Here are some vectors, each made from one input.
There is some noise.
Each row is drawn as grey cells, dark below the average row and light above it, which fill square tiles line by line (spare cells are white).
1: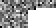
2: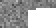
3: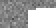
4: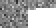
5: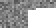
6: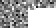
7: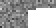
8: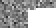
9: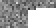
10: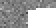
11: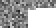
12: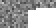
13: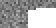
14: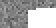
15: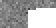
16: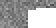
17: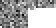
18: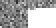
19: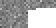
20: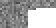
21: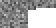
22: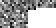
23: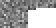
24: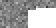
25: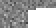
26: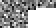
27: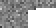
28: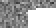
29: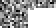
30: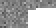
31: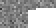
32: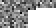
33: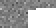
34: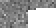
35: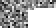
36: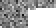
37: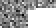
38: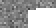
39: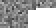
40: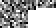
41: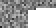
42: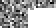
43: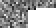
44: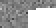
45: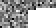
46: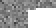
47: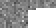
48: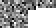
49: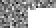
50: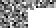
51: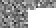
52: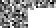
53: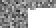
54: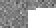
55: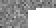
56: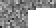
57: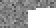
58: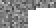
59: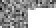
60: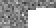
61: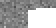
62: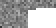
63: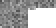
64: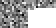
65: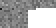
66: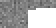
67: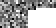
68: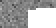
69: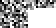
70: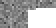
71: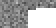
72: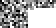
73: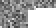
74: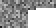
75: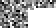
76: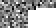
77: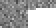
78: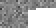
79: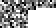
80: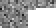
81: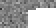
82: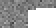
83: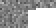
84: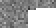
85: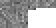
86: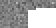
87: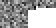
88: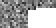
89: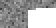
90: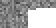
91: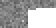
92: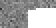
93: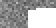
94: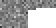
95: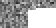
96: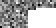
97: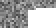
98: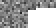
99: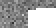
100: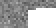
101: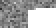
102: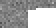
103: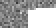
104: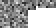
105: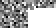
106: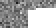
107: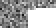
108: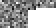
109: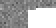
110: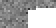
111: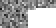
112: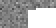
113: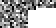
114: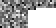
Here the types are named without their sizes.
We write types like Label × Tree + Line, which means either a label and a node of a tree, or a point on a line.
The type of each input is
(Bool × Bool × Bool + Unit) × Label × Tree.
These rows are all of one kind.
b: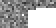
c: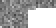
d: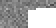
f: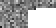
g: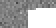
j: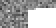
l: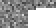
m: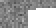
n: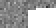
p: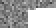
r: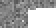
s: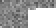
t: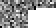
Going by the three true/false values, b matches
p and r.
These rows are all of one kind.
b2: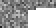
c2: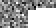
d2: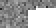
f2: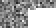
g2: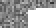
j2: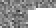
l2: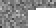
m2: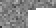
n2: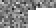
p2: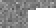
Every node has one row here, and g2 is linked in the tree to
c2 and f2.
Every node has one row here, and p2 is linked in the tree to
c2 and n2.
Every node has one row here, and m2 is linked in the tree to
l2.
